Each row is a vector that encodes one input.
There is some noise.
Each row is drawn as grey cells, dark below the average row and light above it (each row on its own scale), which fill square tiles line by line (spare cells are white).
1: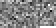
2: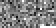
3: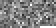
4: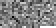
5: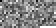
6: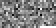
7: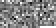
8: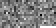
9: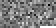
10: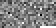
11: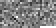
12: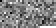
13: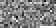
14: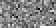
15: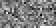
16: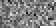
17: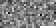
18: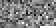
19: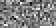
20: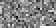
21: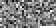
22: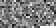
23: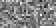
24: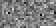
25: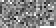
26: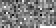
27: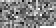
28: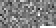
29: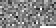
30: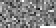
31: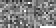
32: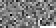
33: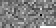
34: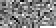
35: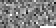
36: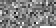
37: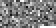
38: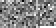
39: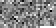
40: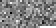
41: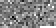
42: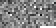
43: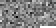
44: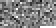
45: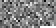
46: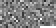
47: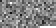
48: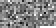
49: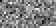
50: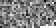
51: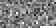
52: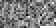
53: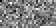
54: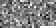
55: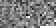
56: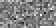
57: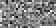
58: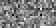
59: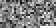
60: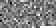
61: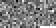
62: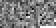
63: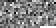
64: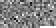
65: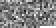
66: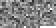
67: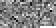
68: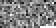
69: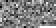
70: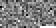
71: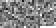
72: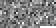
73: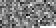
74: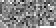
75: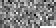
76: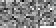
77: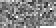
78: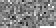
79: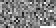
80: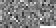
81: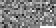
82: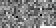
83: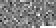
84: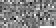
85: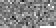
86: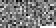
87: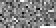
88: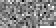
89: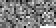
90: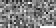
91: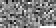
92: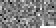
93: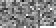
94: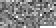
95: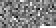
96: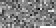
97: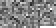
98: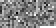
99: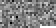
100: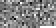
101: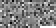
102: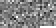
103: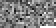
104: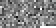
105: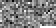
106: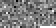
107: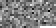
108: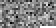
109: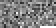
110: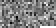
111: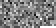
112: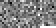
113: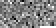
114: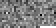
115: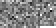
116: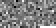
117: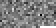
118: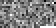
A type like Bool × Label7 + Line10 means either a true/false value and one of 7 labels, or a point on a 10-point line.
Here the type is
List2(Line8) + Tree9.
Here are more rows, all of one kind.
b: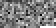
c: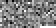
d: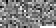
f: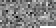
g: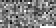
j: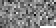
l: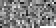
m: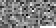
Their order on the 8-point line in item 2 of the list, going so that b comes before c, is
j, f, b, l, c, m, d, g.
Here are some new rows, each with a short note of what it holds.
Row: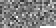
a node of a 9-node tree
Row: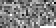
a list of two items
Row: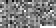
a list of two items
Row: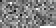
the empty list
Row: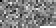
the empty list
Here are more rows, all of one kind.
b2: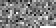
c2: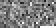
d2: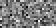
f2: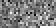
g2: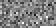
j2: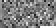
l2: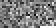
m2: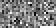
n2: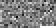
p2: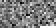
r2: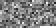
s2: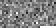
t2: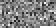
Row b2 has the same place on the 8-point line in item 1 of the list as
c2, g2, r2 and s2.
